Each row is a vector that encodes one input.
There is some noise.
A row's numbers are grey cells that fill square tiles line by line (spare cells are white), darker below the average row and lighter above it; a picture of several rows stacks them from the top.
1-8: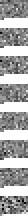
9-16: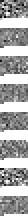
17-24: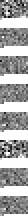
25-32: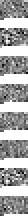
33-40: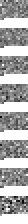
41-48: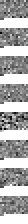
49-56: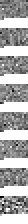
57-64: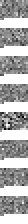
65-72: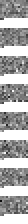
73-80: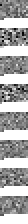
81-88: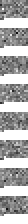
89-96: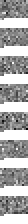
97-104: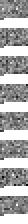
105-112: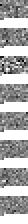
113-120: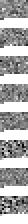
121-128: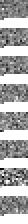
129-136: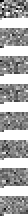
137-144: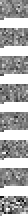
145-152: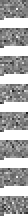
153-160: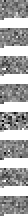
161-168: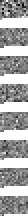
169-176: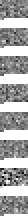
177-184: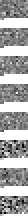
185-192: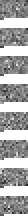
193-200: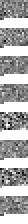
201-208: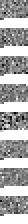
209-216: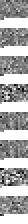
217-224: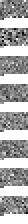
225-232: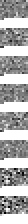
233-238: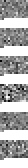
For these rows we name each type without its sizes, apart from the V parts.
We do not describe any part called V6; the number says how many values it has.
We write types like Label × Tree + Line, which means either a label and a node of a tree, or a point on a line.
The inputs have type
Bool × Line + List(V6) × Tree.
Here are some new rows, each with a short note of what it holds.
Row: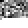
a point on a line and a true/false value
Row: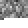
a node of a tree, together with a list of two items
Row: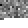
a node of a tree, together with the empty list
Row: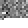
a node of a tree, together with the empty list
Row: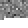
a node of a tree, together with a list of one item
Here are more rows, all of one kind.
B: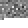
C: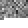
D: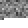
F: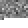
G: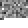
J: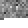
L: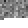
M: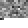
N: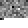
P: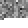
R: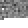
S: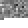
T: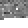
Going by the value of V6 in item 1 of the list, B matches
D and F.
